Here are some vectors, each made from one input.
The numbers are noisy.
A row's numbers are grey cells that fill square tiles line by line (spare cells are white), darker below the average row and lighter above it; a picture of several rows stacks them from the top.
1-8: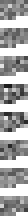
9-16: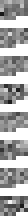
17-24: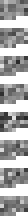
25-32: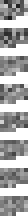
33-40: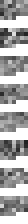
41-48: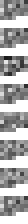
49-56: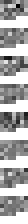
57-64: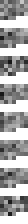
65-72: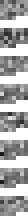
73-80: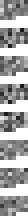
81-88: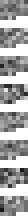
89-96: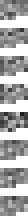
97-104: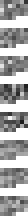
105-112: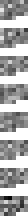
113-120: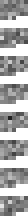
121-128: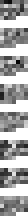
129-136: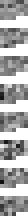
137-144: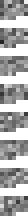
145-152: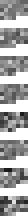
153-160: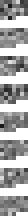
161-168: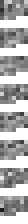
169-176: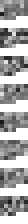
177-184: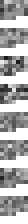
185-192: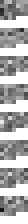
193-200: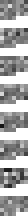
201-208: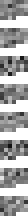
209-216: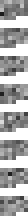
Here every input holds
either a point on each of two 3-point lines, or a point on a 6-point line, or a list of up to three points on an 8-point line.
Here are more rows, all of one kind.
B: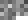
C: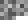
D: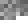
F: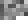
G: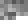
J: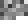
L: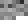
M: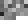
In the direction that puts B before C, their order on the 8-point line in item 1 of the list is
M, J, F, L, D, G, B, C.
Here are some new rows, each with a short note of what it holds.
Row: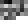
a point on each of two 3-point lines
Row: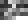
the empty list
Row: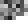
a point on each of two 3-point lines
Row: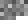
a list of three items
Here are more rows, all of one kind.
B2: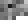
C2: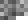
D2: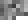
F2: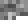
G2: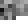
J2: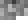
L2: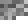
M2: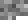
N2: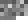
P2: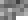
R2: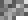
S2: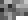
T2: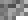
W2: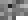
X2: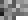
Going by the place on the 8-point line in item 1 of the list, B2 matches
D2, F2, L2 and T2.
